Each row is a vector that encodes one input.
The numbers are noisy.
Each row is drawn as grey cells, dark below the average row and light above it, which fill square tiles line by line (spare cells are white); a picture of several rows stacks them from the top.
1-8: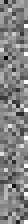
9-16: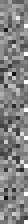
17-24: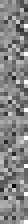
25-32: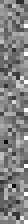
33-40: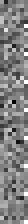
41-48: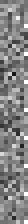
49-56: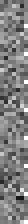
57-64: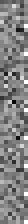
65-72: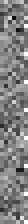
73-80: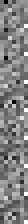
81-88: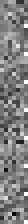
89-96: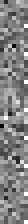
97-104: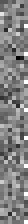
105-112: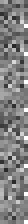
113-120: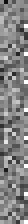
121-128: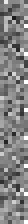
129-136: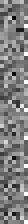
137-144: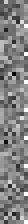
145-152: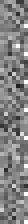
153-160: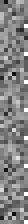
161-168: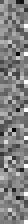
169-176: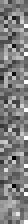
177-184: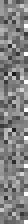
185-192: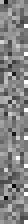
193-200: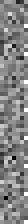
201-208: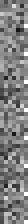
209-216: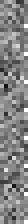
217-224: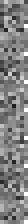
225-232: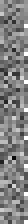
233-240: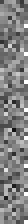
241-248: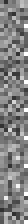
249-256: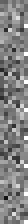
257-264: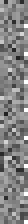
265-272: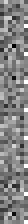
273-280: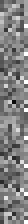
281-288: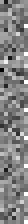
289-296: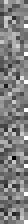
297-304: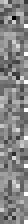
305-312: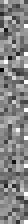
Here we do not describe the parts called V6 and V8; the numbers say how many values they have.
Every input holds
either a point on a 3-point line, a point on a 4-point line, a value of V6 and a value of V8, or a list of up to two points on a 5-point line.
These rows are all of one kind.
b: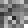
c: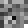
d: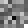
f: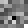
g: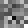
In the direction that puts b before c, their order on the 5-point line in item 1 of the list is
g, b, c, d, f.
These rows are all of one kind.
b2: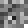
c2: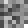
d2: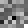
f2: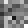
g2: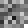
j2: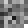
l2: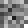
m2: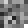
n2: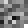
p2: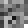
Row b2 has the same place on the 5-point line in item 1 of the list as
g2, j2, m2 and p2.
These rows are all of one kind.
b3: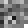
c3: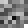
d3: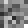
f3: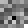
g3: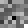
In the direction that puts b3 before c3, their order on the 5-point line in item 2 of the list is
g3, f3, b3, d3, c3.
